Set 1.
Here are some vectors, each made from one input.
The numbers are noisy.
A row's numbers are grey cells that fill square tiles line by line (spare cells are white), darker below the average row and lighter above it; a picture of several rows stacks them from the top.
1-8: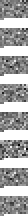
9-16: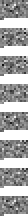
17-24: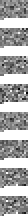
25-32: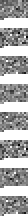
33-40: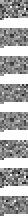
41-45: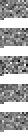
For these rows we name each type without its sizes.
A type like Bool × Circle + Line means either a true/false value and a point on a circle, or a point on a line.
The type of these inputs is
Bool × Label + Unit.
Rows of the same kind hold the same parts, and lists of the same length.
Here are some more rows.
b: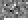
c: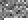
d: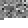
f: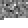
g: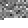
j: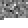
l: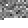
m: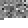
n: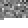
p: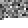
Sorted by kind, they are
b, c, d, f, g, j, l, m, n
p

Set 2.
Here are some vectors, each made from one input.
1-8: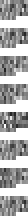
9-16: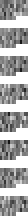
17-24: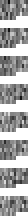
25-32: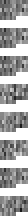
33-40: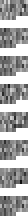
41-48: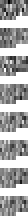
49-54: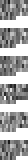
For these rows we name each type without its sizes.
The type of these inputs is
Bool × Line.
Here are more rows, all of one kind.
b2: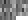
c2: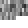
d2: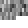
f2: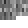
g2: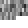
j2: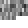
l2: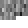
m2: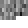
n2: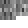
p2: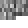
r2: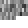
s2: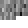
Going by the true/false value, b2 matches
f2 and n2.
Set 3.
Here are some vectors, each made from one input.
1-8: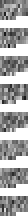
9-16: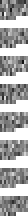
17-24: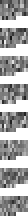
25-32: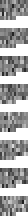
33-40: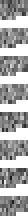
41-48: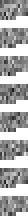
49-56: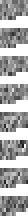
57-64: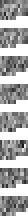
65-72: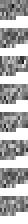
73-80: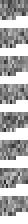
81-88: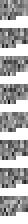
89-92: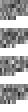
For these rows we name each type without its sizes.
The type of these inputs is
Bool × Line.
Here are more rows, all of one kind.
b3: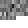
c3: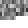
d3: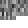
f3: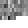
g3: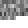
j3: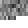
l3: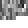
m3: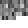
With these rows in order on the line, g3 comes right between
c3 and m3.
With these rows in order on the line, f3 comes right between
c3 and j3.
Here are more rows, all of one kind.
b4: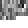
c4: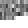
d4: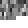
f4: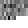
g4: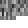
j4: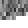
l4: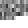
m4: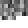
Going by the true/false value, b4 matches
c4 and l4.
